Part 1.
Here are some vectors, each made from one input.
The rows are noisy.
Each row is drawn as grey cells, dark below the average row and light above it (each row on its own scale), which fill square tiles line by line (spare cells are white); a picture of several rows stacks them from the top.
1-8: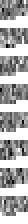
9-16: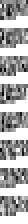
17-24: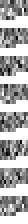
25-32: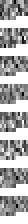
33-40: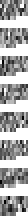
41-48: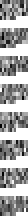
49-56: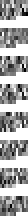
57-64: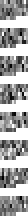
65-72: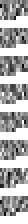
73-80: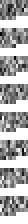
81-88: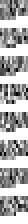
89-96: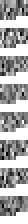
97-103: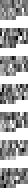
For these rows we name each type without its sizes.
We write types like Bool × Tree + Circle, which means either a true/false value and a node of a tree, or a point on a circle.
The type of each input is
Line × Line × Line.
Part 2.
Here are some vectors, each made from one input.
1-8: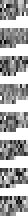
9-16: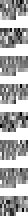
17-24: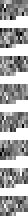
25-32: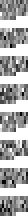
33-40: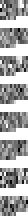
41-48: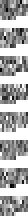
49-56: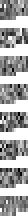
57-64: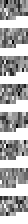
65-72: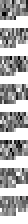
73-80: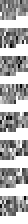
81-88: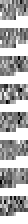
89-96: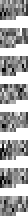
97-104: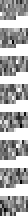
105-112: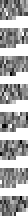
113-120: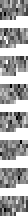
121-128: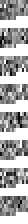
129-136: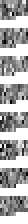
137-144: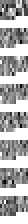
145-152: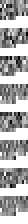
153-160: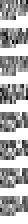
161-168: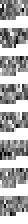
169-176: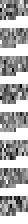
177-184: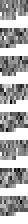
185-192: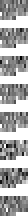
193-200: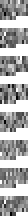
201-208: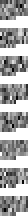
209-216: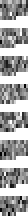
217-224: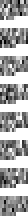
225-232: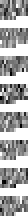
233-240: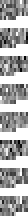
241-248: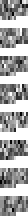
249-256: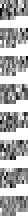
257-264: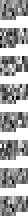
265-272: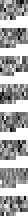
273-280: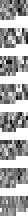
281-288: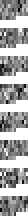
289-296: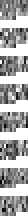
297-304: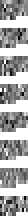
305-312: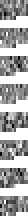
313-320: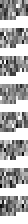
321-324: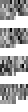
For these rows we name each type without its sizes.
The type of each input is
Circle + Label + Line × Line.
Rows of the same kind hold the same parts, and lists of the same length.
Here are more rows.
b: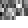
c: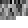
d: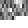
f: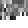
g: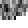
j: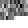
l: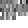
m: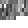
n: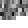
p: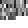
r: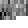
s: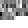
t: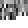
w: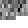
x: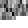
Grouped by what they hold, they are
b, d, f, l, m, p, r, s, t
c, j, w
g, n, x

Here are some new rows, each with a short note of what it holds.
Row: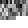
a label
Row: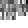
a point on a circle
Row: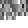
a point on a circle
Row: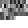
a label
